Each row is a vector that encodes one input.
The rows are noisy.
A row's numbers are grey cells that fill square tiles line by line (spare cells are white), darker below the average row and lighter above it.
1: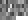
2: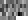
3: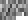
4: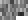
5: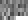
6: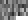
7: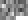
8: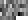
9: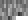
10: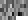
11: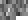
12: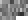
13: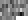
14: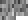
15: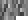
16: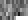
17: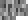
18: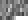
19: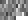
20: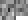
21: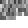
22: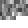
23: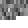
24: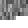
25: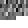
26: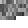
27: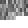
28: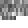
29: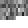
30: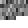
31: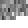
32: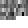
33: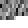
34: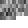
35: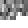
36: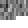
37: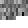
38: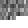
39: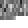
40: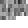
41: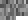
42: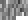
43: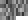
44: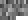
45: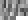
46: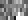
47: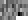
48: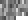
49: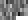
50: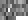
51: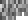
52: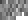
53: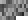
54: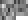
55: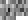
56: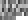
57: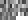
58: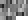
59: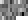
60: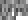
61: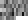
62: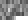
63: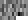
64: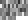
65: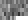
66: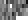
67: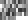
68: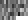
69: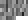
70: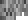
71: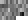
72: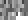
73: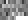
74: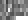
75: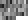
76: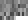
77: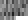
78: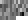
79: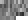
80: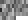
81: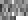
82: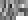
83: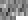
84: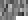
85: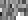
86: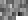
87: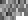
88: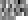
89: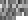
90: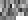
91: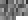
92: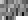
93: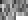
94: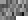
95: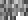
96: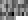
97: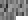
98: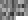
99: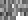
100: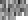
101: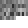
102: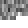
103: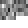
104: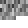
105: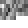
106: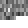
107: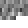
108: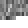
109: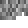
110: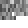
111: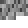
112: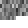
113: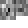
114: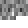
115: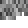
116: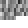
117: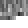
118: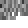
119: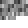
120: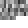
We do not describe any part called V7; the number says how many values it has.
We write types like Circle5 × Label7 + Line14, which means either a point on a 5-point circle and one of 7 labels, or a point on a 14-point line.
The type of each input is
(Circle6 + V7) × Line5.
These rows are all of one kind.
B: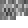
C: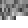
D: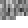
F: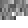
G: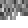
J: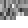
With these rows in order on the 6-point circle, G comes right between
B and F.
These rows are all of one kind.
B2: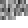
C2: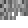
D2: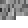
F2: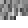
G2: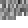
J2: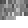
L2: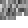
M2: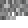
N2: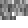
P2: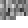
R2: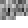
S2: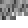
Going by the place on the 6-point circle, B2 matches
G2, P2 and R2.
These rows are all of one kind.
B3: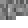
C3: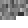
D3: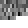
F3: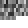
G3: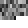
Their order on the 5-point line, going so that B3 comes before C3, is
F3, G3, B3, C3, D3.
